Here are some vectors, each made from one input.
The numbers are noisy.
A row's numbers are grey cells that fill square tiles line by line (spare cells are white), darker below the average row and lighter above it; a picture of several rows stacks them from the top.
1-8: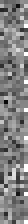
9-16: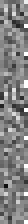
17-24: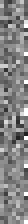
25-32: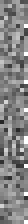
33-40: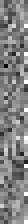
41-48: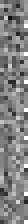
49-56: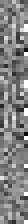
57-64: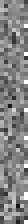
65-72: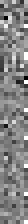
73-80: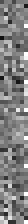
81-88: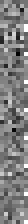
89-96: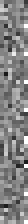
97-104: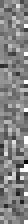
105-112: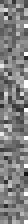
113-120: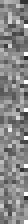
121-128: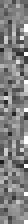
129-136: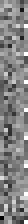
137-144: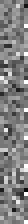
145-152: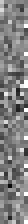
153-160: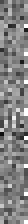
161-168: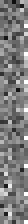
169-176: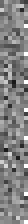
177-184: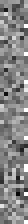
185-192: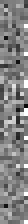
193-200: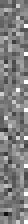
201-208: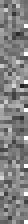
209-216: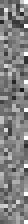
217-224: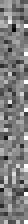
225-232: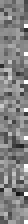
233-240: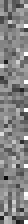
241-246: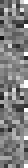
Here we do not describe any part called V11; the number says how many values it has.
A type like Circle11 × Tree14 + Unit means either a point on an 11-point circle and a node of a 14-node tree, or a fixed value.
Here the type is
Bool × Bool × Bool × Bool × (Line6 + V11) + Line7.
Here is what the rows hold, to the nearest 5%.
About 15% of them hold a point on a 7-point line. The rest hold four true/false values, together with either a point on a 6-point line, or a value of V11.
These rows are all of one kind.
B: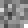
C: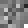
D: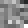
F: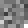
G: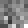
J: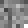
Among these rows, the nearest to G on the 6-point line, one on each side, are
C and D.
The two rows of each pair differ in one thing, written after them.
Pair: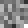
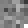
one of the four true/false values
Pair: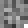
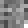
one of the four true/false values
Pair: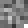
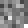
the place on the 6-point line
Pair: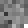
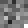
the place on the 6-point line
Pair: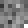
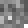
one of the four true/false values
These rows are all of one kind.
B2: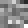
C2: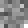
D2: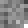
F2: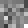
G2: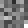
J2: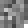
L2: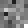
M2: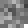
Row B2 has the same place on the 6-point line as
F2 and J2.
